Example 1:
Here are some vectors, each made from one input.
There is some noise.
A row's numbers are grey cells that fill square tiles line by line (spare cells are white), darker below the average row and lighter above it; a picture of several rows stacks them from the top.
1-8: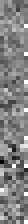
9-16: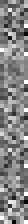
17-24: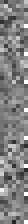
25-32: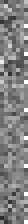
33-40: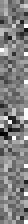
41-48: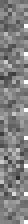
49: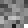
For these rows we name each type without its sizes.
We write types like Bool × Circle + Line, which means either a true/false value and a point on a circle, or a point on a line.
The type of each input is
Tree.
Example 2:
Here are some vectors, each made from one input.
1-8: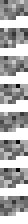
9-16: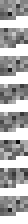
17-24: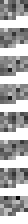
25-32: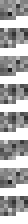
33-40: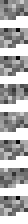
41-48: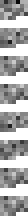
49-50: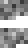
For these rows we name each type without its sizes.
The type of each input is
Line.
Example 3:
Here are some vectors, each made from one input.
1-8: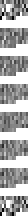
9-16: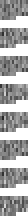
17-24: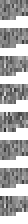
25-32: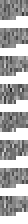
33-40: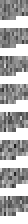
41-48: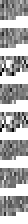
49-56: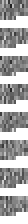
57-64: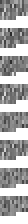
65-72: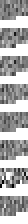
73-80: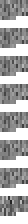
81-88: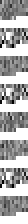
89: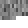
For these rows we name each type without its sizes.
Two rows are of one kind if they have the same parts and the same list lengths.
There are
2 kinds of row.
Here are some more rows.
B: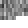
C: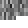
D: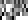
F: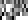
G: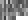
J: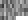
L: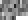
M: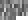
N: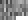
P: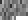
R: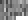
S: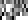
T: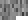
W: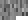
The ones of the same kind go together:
B, C, G, J, L, M, N, P, R, T, W
D, F, S

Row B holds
three true/false values.
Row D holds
a fixed value.
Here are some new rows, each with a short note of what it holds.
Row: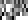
a fixed value
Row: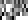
a fixed value
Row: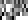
a fixed value
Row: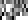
a fixed value
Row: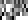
a fixed value
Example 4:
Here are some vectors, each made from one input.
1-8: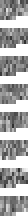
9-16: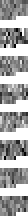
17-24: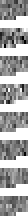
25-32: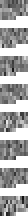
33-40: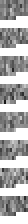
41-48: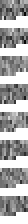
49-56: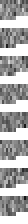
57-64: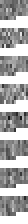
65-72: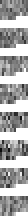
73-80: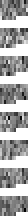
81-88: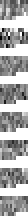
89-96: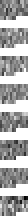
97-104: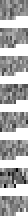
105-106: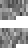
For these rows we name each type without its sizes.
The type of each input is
Bool × Bool × Bool × Bool.
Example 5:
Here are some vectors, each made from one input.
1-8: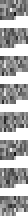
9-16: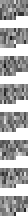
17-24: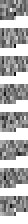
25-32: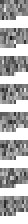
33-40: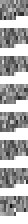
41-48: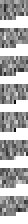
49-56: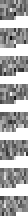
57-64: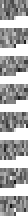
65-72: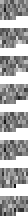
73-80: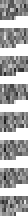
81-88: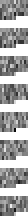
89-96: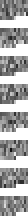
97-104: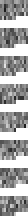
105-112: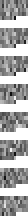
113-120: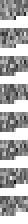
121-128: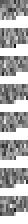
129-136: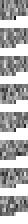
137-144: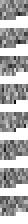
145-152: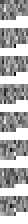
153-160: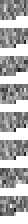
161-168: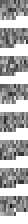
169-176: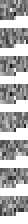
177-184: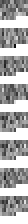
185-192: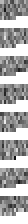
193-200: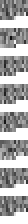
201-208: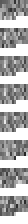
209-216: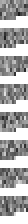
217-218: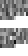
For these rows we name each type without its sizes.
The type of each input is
Bool × Bool × Bool × Bool.
